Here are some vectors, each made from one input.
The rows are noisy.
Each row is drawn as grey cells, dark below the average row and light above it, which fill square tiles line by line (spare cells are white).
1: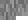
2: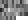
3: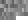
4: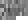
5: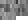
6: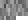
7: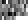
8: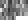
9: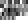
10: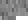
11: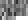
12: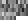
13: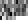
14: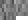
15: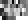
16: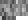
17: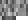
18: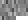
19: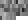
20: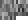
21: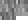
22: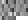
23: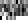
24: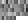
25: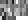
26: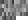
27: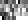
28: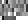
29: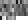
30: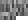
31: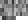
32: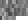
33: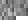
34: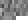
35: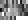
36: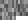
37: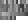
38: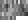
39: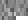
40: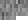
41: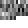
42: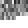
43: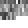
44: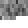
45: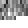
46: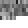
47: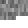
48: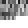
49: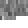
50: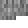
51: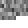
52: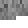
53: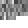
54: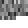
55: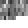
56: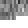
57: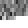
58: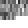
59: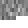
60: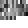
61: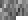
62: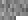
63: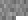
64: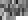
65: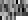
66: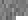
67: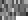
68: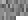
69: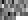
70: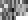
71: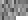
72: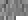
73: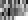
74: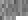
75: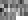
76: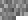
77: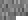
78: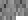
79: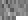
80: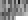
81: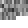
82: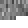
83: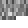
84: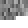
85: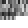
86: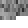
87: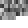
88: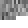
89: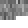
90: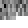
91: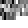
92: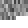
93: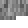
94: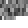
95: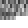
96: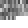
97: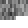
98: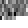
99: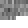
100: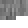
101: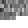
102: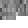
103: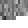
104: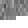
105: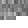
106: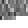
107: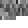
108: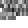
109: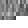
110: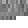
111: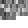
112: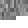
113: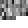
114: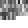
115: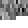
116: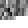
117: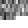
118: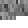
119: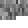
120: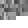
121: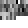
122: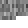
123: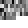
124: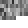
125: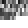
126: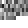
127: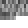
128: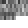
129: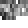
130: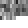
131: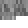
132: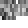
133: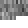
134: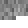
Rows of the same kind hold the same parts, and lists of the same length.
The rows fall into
2 kinds.
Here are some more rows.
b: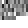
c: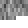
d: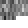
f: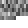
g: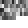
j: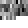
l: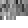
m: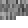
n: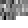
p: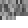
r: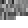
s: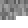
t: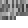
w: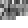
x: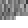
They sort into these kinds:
b, t
c, d, f, g, j, l, m, n, p, r, s, w, x

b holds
a fixed value.
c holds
a point on a 13-point circle.
